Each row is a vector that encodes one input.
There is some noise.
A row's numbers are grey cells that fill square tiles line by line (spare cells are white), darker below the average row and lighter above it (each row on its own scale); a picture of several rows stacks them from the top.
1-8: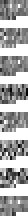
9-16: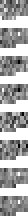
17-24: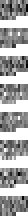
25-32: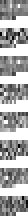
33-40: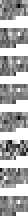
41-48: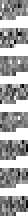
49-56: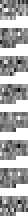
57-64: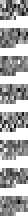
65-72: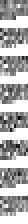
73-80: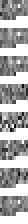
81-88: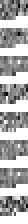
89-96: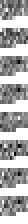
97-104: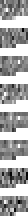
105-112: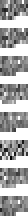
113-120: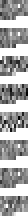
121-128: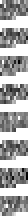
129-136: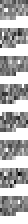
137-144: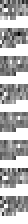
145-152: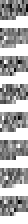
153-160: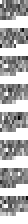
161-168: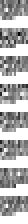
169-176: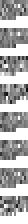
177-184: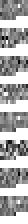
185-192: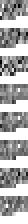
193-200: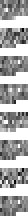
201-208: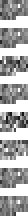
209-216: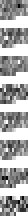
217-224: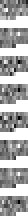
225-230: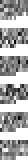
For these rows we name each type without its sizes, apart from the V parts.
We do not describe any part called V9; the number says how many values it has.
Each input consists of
a value of V9, together with either a point on a circle and a true/false value, or a fixed value.
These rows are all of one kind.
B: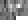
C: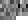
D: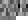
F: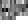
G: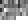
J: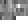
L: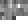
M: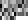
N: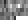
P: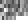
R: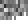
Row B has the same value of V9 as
J, L and N.
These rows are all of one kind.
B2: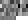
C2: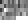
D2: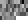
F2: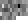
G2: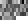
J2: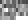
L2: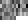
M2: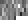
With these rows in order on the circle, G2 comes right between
B2 and M2.
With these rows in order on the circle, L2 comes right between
F2 and J2.
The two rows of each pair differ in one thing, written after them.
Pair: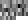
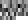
the place on the circle
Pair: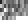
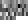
the value of V9
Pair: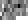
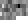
the true/false value
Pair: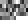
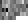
the value of V9
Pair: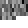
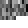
the true/false value
